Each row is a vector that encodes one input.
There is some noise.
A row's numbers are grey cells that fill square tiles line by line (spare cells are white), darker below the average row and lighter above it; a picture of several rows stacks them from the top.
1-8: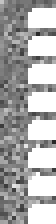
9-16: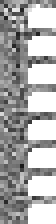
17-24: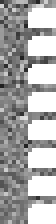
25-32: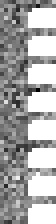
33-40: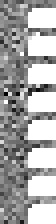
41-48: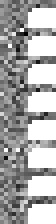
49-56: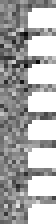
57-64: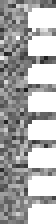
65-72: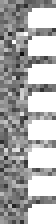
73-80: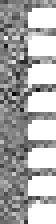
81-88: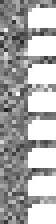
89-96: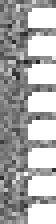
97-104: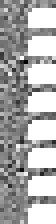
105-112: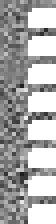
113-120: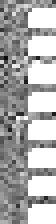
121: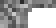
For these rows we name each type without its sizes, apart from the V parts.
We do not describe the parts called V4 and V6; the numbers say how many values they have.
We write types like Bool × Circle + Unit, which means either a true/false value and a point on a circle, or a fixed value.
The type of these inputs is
Bool × V6 + Line + V4.
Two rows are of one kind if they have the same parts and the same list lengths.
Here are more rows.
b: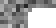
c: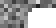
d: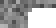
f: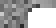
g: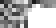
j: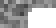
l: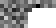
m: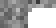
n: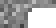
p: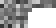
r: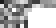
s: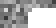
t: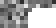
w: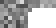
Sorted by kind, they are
b, g, m, r, t
c, f, n, p, s, w
d, j, l

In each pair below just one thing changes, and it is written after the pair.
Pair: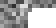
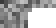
the value of V6
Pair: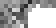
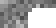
the value of V6
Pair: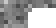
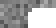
the value of V6
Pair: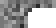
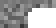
the value of V6
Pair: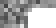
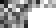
the value of V6
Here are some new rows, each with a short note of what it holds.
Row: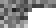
a value of V4
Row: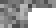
a true/false value and a value of V6
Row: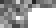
a value of V4
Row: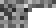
a value of V4
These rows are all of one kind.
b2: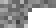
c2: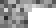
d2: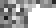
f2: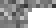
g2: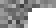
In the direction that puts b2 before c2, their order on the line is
g2, b2, d2, f2, c2.
